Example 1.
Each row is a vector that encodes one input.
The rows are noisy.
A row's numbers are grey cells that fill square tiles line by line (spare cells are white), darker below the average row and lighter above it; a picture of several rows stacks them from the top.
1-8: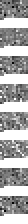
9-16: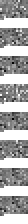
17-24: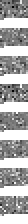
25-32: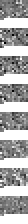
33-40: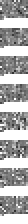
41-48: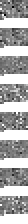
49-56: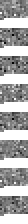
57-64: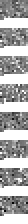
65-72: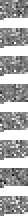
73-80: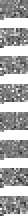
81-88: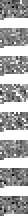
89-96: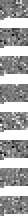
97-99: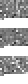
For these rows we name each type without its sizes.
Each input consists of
a point on a line.
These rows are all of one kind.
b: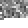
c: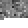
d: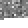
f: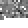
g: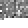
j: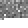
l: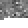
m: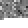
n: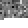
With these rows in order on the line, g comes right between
f and l.
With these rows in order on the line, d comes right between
b and m.
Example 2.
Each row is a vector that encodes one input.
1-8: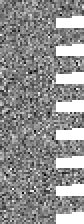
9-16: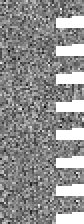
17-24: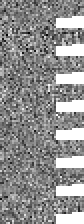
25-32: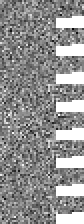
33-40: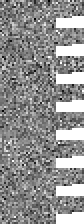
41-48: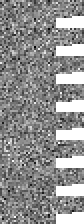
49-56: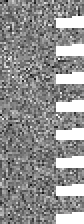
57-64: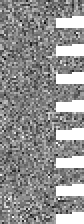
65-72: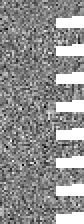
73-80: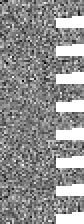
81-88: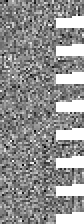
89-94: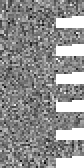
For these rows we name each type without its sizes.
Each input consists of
a node of a tree.
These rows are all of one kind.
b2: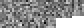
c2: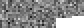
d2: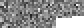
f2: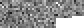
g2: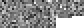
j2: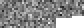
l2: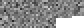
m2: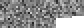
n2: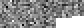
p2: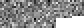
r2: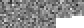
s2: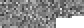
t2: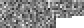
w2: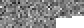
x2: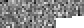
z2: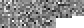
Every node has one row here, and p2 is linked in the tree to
f2 and x2.
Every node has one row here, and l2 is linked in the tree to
f2, r2 and w2.
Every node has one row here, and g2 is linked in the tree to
d2 and t2.
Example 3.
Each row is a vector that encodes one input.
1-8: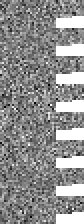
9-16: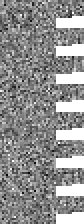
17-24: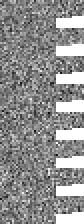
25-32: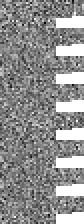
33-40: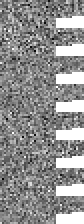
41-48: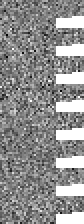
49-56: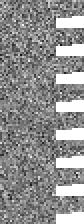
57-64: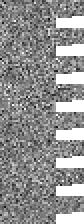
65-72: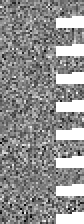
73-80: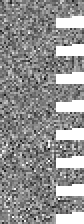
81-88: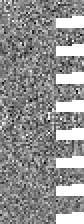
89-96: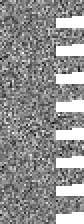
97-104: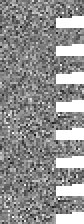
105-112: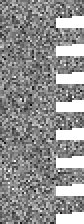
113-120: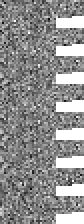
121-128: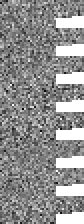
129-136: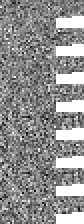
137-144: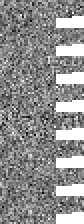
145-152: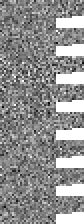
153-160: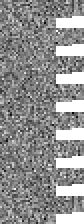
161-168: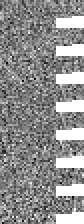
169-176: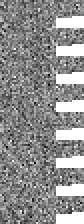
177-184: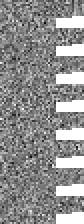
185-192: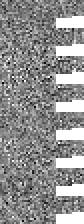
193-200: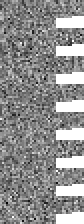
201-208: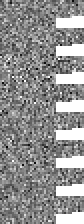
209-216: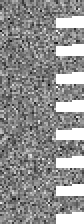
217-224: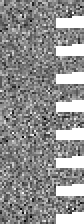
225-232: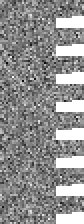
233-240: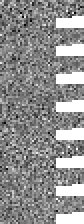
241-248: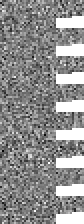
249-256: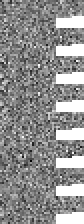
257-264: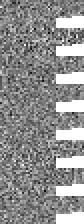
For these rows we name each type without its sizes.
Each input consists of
a node of a tree.
